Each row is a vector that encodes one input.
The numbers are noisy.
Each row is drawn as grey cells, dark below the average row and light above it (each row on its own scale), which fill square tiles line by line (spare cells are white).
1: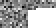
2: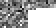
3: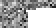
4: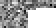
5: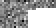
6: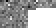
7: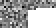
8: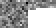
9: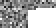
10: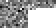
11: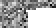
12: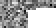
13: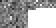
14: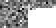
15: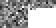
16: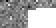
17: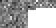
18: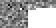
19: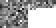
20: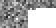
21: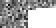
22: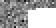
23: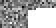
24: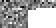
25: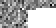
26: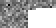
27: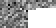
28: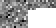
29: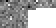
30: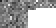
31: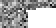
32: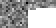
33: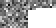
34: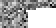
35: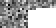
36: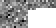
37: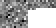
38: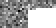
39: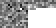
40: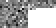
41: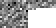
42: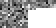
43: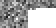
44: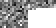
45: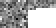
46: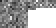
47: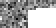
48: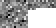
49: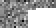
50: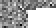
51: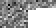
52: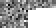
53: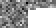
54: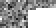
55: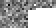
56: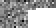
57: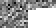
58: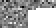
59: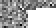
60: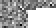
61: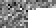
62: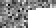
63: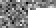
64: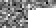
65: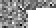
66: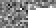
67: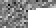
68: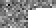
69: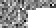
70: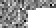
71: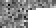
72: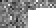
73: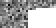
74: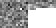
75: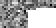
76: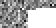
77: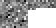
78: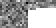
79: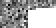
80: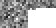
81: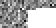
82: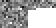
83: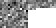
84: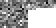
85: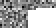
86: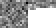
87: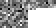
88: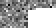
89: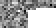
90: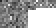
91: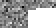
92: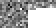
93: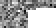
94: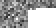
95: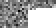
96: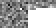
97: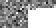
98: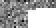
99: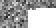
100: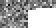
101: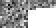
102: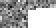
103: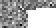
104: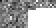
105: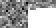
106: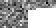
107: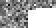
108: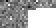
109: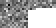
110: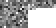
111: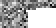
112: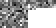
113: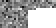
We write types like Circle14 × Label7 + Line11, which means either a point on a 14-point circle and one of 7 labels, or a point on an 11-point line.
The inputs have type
Bool × (Tree8 + Unit) + Line7.
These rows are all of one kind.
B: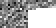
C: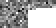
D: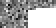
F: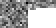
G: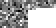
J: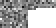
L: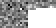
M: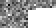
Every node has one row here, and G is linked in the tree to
B and C.
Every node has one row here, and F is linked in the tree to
L.
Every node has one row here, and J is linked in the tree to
D.
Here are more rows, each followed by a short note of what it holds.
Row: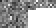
a true/false value
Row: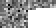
a node of an 8-node tree and a true/false value
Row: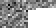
a node of an 8-node tree and a true/false value
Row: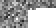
a point on a 7-point line
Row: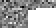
a node of an 8-node tree and a true/false value
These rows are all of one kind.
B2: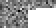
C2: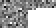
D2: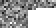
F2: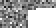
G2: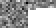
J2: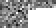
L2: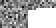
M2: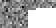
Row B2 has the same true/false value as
G2 and J2.
